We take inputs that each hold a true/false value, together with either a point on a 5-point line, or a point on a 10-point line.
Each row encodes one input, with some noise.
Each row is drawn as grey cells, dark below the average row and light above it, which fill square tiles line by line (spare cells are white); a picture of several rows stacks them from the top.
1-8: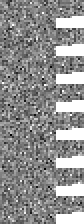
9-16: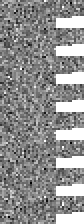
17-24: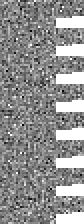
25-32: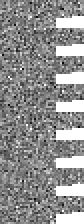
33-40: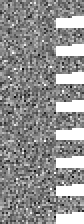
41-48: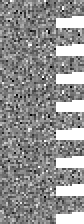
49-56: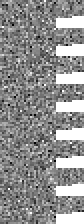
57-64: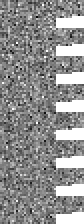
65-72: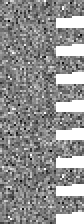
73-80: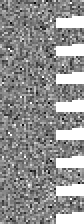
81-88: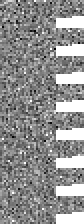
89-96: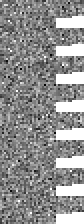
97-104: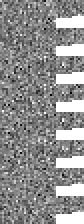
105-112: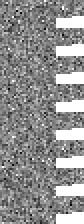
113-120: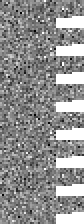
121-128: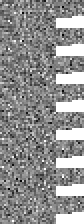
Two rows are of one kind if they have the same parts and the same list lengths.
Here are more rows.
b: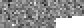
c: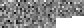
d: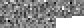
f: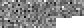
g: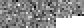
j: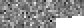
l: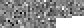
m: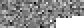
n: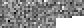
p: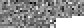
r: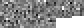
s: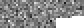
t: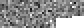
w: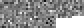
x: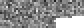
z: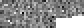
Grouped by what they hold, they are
b, j, s, w, x, z
c, d, f, g, l, m, n, p, r, t

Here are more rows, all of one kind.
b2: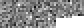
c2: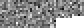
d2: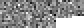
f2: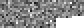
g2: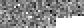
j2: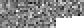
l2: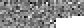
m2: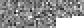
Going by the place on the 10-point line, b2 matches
d2 and g2.
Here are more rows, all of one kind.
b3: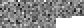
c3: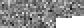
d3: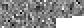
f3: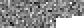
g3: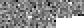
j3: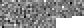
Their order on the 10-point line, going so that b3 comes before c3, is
b3, j3, d3, c3, f3, g3.
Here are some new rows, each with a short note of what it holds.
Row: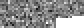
a point on a 10-point line and a true/false value
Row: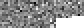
a point on a 10-point line and a true/false value
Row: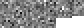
a point on a 10-point line and a true/false value
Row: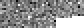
a point on a 10-point line and a true/false value
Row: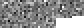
a point on a 10-point line and a true/false value
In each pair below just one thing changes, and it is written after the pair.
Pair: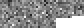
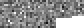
the place on the 5-point line
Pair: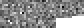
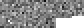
the true/false value
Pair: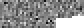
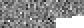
the true/false value
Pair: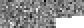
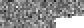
the true/false value
